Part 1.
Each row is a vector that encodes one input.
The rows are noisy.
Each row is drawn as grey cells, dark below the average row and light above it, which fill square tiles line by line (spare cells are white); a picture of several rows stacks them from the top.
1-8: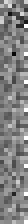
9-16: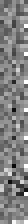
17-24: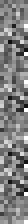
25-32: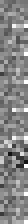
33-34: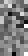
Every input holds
either a point on a 6-point circle, or a fixed value.
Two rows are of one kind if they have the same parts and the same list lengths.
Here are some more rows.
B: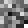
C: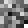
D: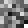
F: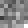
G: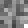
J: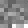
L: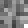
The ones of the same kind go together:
B, C, D
F, G, J, L

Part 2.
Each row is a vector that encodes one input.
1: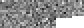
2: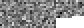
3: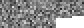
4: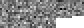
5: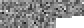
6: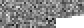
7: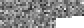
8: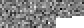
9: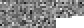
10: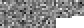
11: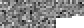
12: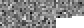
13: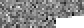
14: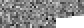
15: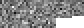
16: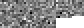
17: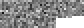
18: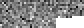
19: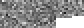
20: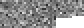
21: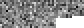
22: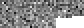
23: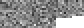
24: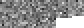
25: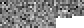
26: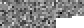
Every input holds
a point on a 6-point line.
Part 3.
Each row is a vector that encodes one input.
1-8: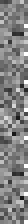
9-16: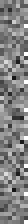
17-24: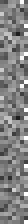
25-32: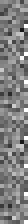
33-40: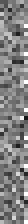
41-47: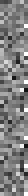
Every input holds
a point on a 3-point line and a point on a 4-point line.
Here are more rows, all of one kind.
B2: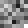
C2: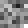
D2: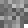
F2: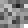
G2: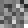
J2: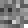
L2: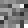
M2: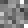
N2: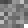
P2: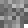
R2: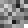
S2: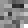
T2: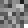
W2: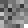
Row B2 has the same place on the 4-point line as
C2, F2, R2 and S2.
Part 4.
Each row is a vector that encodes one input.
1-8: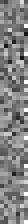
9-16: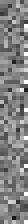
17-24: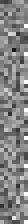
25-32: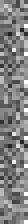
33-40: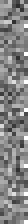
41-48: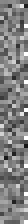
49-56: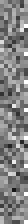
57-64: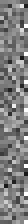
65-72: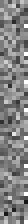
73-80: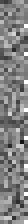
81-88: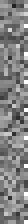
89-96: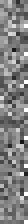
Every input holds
a point on a 4-point line and a point on a 6-point line.
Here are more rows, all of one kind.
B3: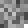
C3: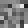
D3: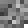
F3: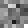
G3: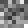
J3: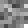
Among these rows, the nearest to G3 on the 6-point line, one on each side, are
D3 and J3.
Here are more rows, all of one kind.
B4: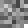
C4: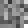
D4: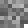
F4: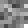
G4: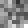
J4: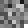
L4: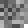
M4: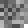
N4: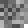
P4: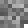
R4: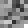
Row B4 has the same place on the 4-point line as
D4 and P4.
